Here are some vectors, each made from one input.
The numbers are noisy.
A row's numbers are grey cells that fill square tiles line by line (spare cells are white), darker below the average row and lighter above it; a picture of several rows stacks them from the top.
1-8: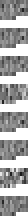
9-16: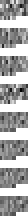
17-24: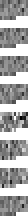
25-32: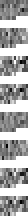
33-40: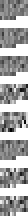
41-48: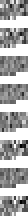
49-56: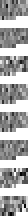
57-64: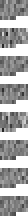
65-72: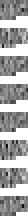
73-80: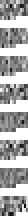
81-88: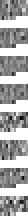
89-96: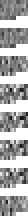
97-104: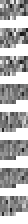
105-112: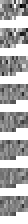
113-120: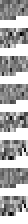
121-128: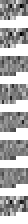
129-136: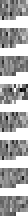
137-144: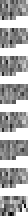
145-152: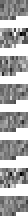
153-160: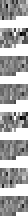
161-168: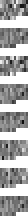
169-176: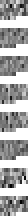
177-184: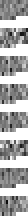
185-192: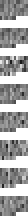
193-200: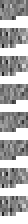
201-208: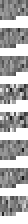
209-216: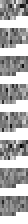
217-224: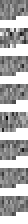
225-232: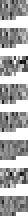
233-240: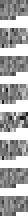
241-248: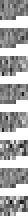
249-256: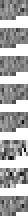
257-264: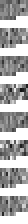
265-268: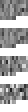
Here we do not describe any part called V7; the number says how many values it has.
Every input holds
either a point on a 6-point line, or a list of up to two items, each a point on a 5-point line and a value of V7.
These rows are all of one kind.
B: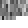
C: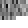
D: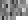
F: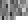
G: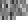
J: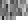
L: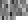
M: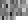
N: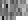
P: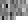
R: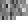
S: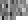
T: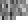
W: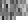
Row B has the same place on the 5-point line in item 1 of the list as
F, J and L.
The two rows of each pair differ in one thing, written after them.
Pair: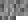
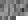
the value of V7 in item 1 of the list
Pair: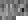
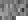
the value of V7 in item 2 of the list
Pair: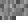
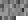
the place on the 5-point line in item 2 of the list
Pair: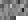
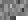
the place on the 5-point line in item 2 of the list
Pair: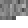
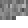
the place on the 5-point line in item 1 of the list
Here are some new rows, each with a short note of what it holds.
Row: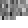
a list of one item
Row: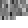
a list of one item
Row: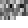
a point on a 6-point line
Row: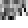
the empty list
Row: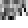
the empty list
